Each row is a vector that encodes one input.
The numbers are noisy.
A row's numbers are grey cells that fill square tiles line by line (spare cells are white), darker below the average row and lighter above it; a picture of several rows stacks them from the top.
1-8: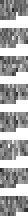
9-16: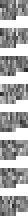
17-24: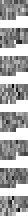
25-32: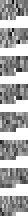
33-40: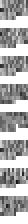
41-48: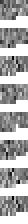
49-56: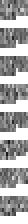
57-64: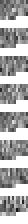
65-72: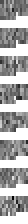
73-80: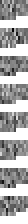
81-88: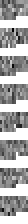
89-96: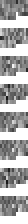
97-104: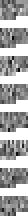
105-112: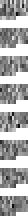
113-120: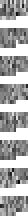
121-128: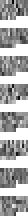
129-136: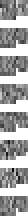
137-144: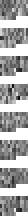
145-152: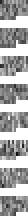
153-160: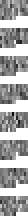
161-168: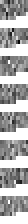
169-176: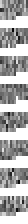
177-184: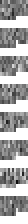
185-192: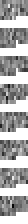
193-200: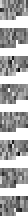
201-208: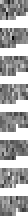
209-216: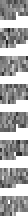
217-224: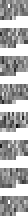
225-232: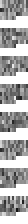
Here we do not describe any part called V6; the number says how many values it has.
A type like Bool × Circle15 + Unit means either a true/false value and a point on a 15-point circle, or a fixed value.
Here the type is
(Bool × Bool × Bool + Label5) × Line7 + V6.
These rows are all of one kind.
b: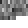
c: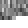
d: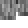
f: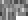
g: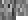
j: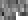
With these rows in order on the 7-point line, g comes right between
b and j.
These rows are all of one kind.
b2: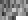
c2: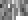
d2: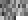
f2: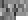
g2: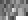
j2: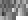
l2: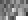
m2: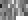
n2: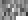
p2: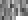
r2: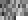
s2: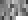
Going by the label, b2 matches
g2, l2 and s2.
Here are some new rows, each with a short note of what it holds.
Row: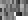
a value of V6
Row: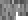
a point on a 7-point line and three true/false values
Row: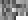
one of 5 labels and a point on a 7-point line
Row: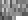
a point on a 7-point line and three true/false values
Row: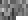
a point on a 7-point line and three true/false values
